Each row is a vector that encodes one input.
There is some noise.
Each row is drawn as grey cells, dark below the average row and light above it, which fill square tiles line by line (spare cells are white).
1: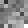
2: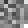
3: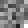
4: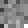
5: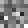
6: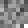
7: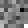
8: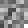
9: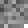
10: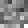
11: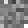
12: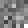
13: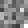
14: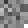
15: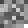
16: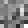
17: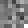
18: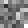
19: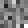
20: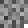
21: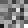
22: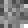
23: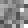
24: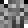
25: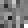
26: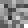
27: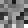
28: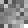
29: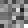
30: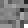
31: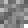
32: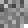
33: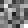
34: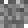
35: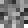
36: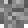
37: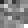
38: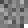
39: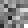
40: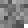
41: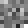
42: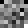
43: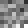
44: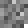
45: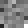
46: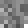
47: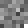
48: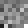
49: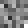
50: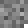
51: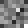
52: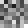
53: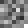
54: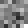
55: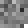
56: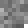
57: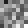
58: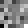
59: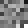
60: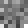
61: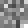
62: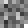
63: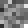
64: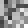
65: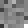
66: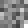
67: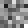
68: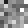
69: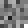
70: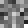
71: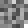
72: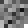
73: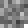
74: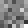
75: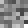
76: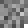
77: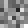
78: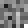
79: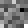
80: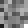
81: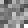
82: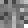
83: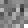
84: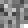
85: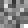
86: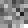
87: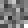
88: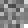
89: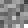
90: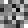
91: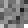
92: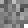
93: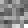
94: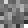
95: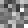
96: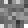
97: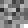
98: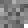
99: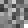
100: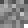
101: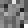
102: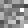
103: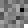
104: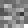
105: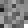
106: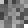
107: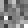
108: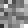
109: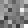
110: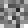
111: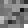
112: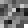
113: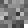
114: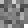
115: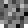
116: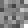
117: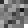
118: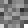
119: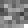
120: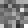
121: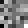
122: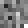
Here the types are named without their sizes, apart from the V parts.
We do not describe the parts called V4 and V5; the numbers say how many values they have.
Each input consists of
four true/false values and a value of V5, together with either a point on a line, or a value of V4.
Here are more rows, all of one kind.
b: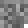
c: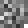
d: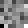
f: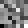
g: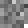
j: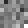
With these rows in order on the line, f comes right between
c and j.
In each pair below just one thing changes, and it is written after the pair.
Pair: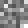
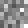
one of the four true/false values
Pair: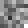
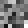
one of the four true/false values
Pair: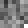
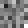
the value of V5
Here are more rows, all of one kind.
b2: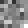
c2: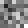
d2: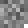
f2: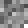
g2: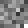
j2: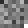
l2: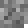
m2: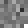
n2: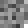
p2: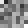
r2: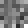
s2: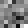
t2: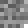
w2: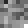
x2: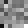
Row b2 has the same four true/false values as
f2, j2, n2 and t2.
